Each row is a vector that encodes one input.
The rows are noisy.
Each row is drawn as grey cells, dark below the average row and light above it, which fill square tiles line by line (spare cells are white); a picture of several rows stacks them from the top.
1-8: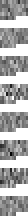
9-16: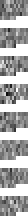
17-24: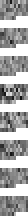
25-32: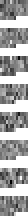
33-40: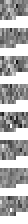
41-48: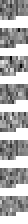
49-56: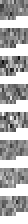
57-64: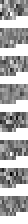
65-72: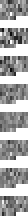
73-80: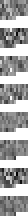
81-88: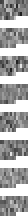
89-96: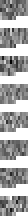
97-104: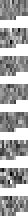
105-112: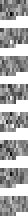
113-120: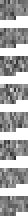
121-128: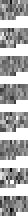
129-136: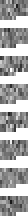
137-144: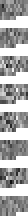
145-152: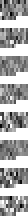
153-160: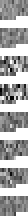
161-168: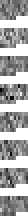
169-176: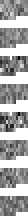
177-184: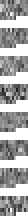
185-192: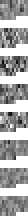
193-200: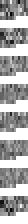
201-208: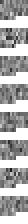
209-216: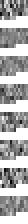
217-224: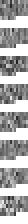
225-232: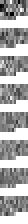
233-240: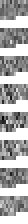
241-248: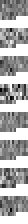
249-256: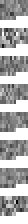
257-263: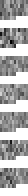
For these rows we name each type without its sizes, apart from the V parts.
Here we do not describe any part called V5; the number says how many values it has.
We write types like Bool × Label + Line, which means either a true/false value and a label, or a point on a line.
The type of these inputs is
List(Bool × Line) × V5.
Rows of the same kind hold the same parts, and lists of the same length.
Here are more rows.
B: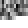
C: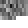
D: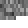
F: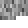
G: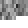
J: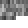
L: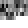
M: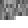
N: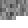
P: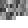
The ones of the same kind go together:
B, L
C, D, J
F, G, M, N, P

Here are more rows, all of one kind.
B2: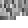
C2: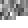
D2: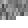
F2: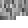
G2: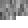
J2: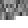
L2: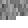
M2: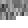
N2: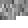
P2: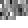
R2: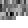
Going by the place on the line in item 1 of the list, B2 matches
L2 and P2.
